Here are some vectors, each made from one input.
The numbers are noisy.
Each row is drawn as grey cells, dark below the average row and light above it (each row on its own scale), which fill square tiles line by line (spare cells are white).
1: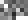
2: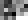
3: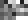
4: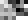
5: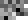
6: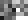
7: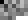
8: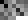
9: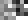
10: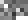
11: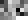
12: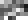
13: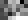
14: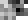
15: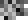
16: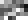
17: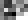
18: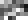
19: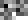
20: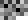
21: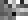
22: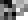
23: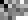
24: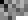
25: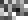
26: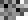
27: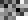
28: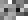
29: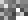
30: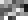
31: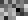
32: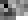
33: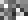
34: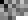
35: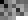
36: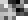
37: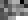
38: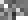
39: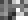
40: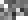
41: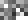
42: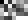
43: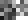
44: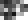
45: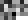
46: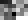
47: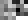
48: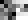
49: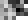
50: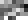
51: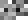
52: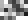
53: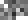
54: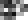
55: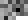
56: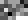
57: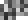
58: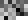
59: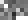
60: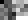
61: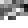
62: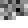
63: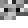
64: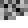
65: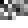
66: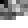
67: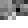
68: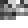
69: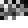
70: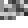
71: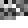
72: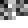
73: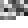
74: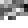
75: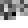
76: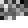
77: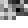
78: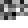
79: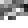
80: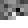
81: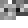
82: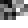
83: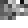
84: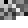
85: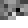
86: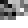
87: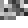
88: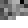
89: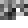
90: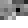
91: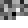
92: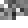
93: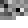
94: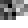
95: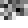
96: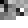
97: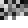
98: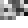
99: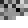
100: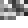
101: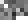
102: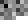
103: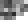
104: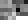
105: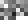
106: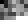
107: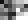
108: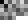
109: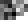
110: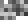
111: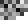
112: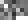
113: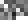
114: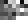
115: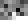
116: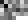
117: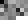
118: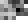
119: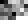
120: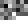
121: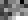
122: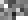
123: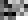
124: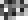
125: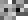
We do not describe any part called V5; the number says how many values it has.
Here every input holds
a list of up to two items, each a true/false value and a value of V5.
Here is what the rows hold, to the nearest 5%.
All of them are lists of up to two items, each a true/false value and a value of V5: about 5% are empty, 35% hold one and 60% two.
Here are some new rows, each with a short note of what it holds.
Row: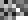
a list of one item
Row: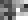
a list of two items
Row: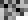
a list of two items
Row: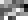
the empty list
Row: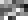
the empty list
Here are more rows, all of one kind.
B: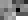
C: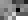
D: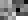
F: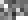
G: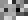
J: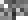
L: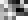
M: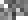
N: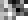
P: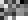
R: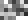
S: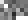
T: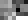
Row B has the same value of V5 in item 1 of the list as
C, D, P and T.
